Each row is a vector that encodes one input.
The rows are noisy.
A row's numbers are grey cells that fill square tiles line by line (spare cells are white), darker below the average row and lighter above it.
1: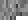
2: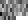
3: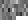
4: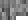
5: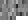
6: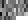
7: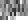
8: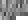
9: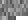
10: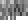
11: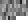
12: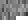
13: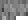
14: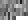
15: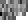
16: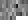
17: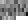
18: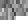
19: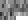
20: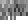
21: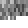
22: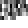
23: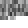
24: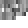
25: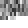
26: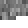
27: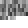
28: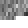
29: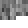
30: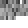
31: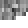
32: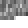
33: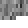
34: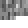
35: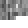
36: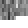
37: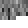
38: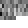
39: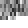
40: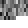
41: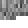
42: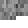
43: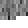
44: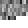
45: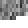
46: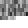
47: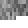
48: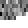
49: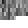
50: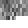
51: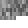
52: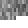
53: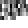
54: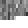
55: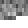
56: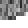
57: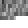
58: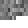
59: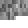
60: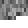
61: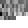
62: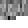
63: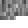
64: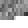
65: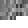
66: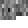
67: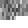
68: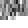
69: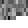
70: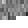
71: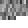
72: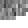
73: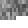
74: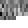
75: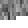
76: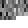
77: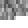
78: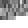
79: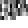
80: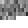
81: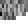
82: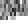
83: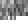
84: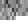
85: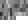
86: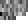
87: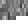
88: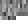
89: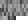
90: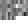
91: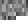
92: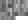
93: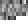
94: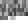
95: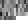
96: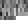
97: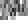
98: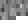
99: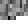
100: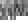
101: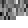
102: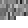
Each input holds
a list of up to three points on a 6-point line.
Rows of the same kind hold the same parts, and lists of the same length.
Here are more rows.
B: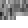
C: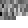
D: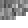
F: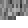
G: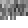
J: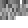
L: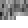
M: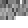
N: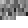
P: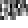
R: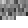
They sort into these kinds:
B, G, L, N, R
C, D, F
J, M
P

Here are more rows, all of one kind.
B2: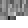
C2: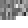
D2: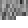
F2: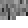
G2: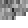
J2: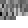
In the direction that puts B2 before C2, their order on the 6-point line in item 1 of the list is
J2, B2, D2, F2, C2, G2.
